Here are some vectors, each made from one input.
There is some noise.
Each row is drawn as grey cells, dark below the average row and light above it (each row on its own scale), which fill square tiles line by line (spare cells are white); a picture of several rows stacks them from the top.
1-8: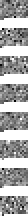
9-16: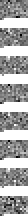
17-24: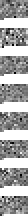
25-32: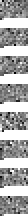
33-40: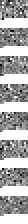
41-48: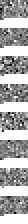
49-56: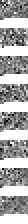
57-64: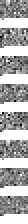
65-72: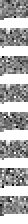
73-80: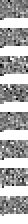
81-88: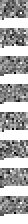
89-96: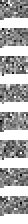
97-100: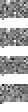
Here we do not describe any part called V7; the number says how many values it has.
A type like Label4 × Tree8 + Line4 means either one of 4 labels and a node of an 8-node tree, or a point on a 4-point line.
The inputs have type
(Bool × Bool × Bool × Bool + Line5) × V7.
